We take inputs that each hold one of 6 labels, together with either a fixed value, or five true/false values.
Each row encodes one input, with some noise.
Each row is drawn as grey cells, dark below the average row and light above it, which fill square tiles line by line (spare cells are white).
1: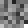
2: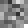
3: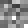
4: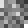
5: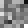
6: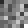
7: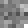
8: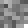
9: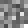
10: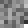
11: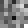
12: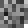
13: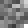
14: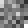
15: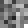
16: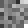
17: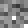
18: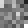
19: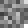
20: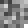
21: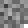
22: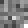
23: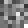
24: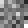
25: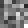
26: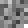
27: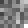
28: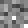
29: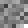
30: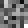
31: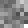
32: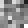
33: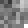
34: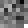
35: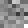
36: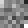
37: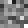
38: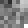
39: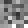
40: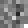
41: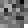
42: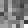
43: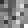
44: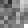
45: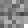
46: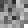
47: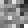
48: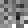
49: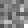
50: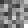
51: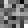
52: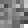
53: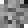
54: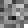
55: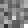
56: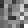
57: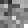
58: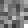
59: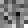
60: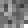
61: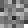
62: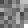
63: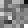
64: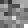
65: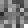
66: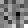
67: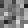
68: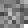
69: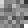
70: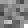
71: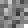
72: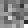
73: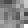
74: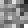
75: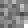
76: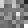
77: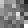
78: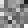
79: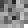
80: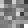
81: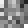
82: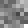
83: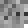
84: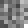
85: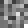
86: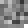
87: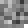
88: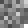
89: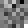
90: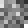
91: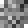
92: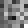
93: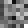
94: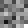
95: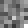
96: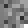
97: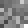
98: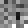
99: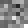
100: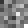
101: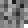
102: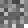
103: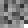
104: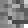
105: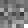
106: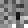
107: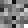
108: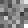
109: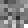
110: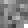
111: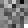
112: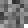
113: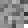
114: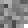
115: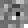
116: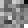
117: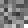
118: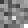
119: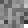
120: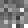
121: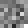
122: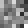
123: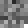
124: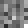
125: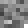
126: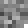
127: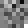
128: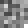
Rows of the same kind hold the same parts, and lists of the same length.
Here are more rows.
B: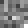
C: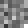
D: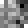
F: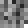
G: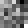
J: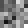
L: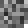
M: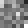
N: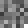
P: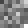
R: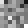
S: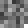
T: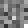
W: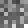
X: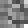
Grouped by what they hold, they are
B, C, D, F, J, M, N, P, R, S, T, W, X
G, L

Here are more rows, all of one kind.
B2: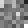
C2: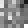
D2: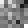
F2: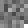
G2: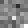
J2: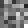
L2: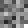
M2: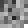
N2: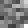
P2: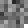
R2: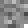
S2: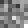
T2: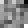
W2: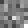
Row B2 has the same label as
C2, D2 and T2.
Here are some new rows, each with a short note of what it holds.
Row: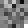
one of 6 labels
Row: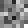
one of 6 labels and five true/false values
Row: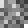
one of 6 labels and five true/false values
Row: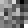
one of 6 labels
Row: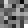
one of 6 labels
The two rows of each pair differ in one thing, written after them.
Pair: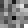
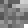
the label
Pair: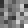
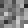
one of the five true/false values
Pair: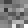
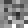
one of the five true/false values
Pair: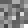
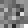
one of the five true/false values
